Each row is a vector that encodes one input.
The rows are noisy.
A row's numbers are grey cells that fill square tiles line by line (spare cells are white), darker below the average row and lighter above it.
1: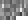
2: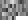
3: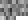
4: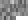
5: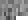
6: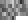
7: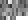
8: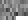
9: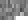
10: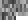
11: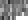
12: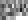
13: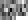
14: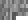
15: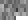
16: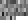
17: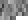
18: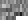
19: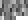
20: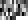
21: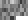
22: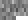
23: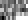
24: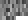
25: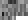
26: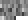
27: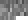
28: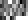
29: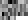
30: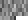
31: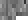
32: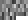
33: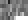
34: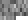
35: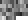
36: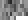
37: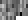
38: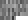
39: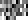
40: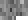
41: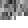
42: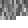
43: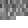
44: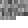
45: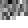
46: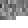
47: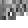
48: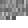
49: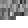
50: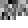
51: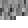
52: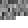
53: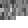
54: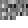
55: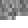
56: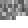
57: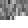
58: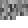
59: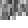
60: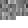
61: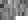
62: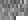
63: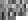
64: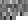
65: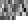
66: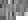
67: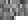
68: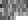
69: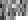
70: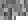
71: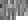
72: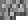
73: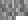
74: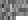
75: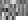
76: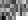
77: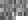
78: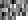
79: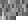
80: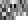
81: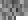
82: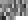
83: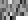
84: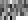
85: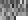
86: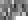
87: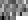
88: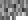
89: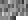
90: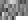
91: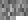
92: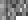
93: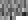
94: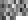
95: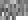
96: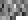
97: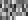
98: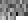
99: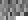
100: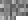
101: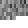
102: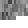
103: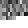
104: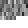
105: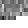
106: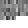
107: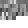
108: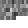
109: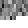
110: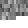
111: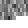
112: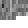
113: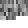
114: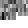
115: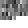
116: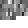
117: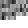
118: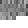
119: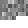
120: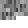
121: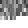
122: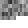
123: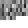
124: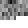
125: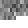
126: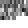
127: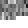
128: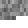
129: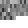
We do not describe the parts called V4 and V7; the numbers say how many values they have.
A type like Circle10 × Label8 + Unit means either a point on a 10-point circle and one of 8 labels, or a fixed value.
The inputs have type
Line6 × (Tree9 + V4) × V7.
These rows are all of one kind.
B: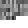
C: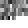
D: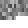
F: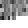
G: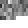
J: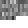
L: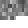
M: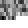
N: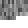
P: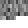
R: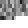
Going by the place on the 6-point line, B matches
D, F, J and L.
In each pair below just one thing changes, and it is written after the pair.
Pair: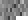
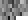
the place on the 6-point line
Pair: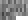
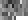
the value of V7
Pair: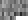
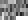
the value of V7
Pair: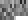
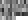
the place on the 6-point line
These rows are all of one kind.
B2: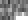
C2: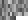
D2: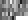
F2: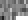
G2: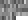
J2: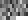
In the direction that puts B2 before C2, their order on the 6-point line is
J2, B2, C2, D2, F2, G2.
